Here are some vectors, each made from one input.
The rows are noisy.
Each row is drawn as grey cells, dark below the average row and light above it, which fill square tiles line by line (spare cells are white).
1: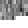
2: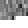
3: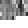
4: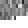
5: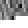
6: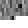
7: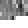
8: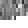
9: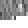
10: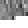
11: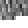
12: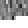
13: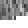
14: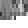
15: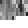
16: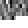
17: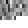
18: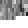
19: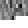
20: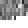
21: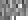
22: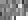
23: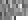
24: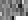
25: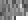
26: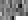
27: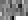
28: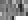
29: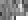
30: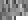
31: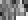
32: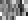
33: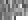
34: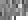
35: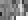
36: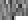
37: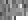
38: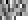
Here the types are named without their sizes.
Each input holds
a point on a line and a true/false value.
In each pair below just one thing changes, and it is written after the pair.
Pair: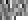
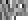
the place on the line
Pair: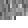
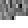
the true/false value
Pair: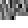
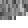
the true/false value
